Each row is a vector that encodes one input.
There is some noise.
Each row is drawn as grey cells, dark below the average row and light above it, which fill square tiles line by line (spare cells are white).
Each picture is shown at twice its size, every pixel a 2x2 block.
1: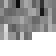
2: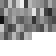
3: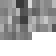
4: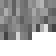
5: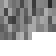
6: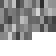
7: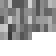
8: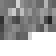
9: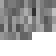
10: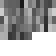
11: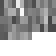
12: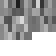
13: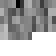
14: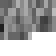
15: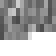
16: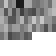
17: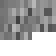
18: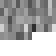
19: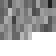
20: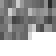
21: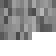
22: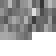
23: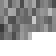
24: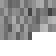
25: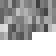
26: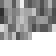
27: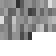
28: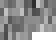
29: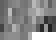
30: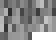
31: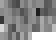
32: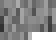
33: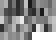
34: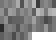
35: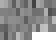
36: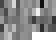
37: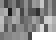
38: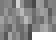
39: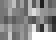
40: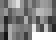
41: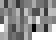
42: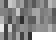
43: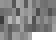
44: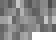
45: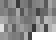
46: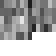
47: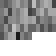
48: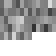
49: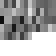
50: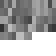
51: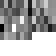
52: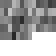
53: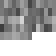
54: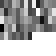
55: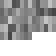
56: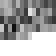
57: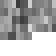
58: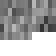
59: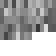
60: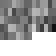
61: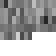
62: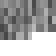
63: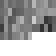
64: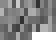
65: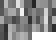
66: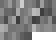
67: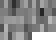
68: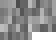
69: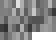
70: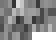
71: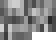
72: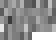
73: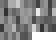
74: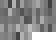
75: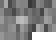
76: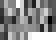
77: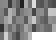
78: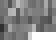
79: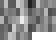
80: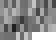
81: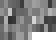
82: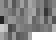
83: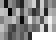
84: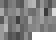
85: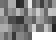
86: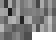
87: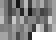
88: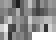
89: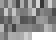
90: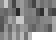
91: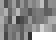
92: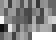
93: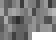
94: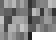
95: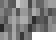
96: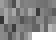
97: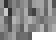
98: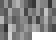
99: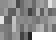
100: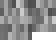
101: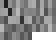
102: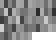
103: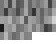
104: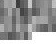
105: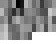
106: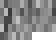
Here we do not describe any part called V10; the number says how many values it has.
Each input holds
a value of V10, together with either a point on an 8-point line, or a node of an 11-node tree.
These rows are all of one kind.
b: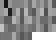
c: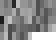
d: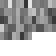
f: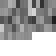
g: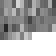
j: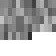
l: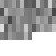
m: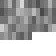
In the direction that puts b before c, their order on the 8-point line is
j, l, b, g, f, d, c, m.
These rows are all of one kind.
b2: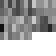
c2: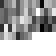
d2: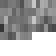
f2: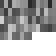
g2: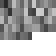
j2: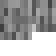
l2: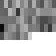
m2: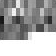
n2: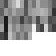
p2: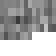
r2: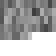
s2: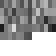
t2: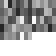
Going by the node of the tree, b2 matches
c2, j2, l2 and r2.
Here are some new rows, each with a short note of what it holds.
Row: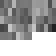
a node of an 11-node tree and a value of V10
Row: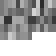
a point on an 8-point line and a value of V10
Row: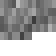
a point on an 8-point line and a value of V10
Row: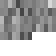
a point on an 8-point line and a value of V10
